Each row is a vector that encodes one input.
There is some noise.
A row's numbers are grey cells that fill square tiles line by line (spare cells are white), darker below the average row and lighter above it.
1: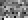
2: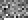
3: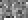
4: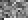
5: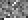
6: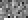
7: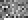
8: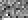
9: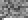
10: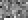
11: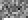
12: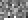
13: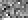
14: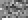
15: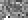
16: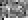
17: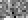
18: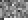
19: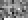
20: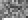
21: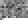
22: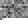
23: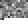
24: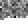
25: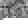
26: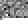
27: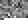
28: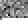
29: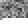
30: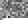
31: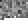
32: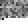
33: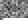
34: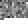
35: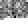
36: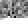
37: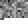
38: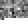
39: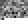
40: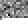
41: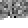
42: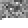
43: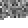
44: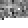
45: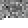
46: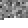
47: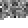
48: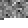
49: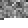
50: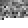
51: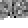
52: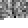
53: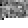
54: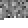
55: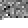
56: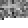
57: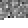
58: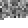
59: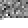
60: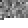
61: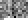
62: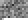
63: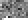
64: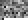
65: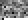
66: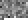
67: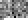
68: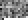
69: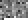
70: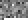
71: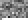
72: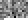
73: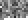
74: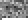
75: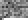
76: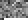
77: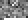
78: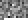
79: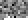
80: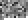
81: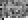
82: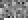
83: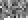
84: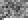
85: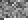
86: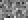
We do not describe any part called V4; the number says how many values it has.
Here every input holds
a true/false value, together with either a point on a 5-point line, or a list of up to two values of V4.
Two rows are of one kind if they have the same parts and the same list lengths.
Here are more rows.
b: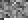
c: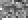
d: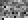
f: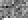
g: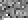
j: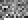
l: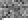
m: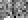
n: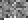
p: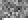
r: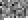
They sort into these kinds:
b, f, l, n
c, p
d, m, r
g, j

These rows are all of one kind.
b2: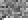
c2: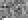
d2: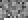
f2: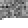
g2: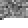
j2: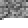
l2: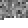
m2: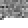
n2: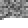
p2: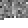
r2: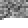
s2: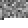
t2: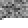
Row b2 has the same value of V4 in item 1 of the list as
m2 and s2.
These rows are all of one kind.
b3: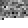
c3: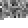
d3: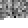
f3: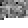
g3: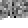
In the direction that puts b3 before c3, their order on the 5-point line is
b3, g3, d3, c3, f3.
